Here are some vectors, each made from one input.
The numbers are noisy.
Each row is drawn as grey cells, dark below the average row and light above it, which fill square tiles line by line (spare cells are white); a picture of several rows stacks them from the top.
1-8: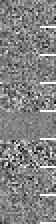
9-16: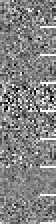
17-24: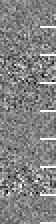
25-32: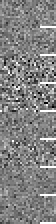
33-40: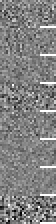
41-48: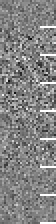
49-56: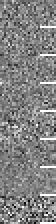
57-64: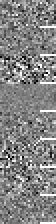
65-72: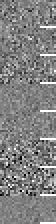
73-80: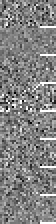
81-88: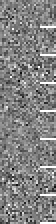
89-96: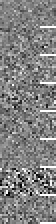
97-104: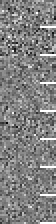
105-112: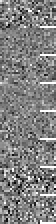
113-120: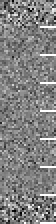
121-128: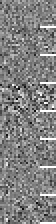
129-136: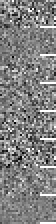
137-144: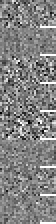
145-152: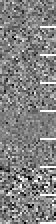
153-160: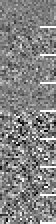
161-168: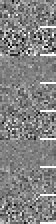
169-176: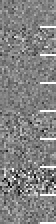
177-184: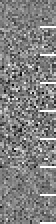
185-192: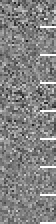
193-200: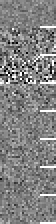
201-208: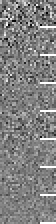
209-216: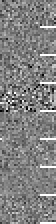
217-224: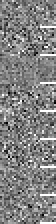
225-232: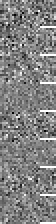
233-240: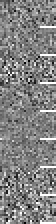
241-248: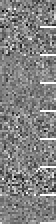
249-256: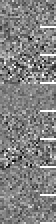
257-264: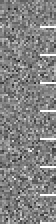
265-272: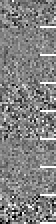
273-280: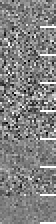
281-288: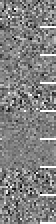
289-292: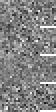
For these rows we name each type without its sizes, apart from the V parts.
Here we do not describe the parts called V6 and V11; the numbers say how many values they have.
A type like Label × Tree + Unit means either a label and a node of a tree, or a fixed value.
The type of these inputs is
(Bool × V11 + Line) × V6.
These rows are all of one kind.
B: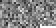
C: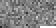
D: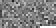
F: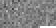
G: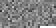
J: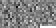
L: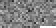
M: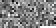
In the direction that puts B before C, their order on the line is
L, G, B, D, C, M, J, F.
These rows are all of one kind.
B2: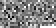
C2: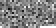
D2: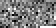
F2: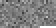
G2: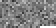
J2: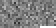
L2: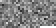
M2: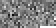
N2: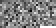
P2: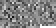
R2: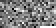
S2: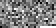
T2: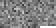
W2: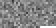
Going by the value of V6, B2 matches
C2, J2 and M2.
